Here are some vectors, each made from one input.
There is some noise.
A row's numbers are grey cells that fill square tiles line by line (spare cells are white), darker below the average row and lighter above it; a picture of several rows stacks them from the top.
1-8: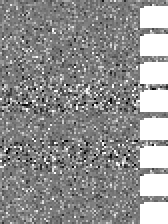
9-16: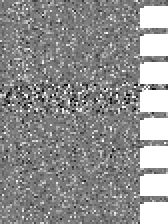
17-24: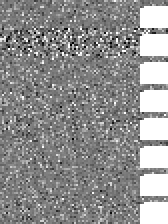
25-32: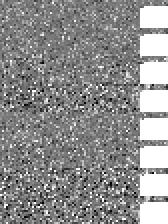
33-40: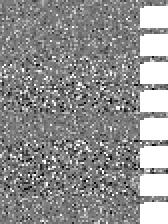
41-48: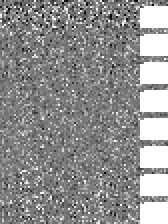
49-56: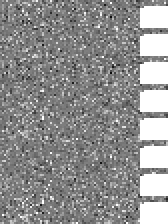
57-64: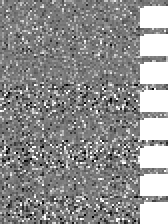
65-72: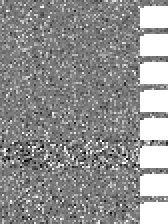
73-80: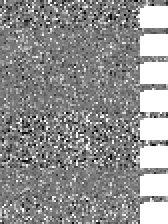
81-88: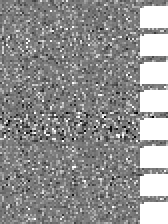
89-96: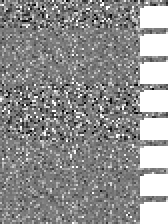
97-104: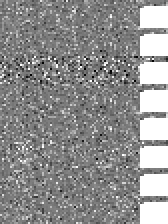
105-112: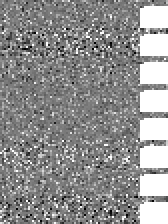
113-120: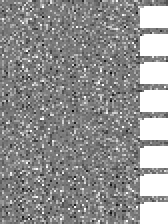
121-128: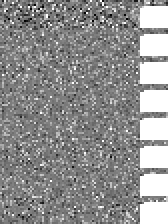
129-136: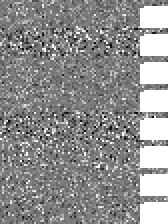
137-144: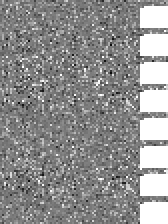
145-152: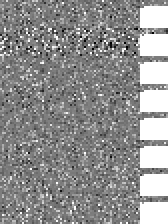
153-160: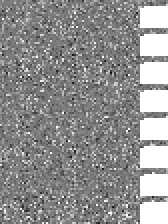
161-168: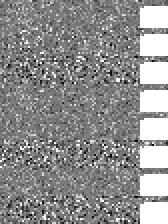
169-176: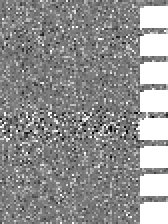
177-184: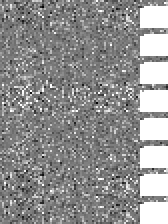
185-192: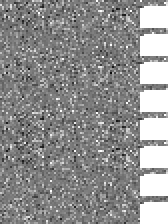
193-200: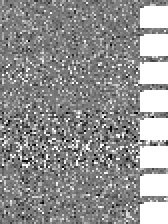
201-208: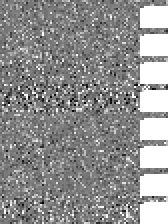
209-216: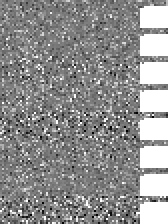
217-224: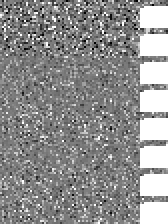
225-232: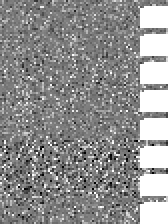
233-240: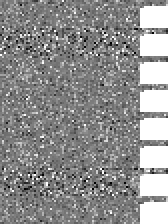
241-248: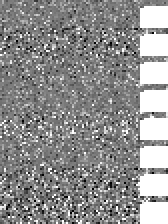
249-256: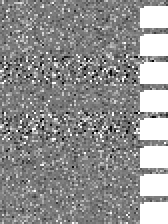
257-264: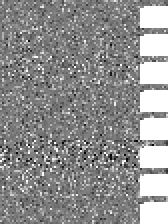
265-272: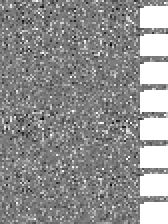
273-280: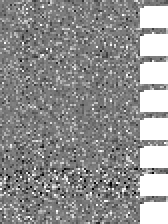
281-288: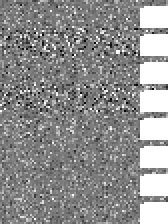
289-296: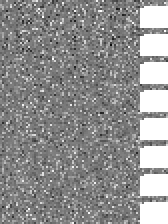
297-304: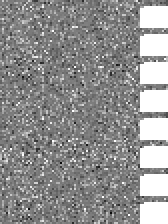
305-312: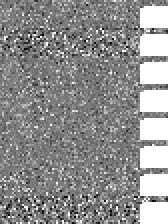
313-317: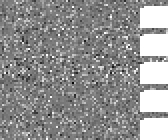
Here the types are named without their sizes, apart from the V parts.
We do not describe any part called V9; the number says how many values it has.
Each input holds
either a point on each of two lines, or a list of items, each a true/false value and a value of V9.
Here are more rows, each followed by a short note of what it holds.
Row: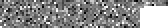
a point on each of two lines
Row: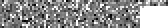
a point on each of two lines
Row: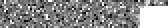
a point on each of two lines
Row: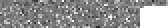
a list of three items
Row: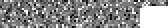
the empty list
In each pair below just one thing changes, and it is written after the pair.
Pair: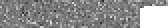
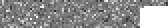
the true/false value in item 1 of the list
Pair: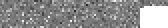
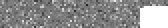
the value of V9 in item 1 of the list
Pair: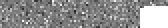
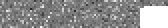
the value of V9 in item 1 of the list
